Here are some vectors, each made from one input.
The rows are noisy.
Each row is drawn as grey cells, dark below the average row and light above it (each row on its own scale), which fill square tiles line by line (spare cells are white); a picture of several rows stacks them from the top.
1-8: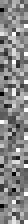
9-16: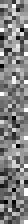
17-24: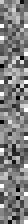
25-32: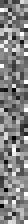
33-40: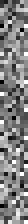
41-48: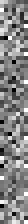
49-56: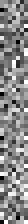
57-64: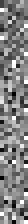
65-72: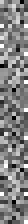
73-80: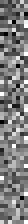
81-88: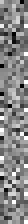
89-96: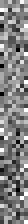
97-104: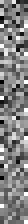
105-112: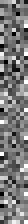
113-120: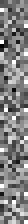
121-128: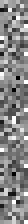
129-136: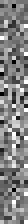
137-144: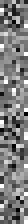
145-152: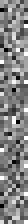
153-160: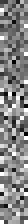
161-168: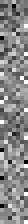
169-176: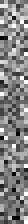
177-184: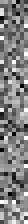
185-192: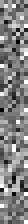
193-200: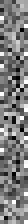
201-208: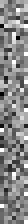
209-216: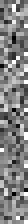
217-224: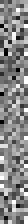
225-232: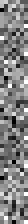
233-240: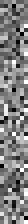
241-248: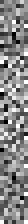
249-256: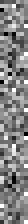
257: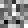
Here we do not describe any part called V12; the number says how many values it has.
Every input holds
a point on an 8-point line, together with either a point on a 9-point line, or a value of V12.
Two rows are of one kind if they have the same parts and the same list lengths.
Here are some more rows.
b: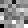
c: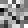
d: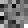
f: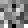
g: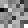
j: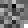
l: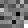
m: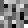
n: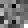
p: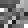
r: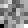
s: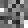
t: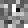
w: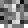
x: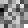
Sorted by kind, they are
b, c, l, p, r, s, t
d, f, g, j, m, n, w, x

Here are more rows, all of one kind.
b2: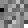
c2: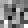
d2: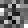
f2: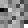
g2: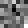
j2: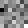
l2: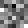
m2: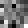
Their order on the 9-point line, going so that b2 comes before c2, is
l2, j2, b2, g2, d2, c2, f2, m2.
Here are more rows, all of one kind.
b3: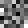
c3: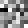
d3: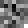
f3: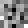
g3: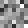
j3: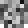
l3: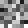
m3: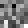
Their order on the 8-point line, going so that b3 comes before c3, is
b3, d3, m3, f3, g3, c3, l3, j3.
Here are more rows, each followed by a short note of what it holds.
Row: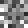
a point on an 8-point line and a value of V12
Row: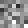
a point on an 8-point line and a value of V12
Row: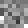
a point on an 8-point line and a value of V12
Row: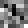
a point on an 8-point line and a point on a 9-point line
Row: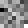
a point on an 8-point line and a point on a 9-point line
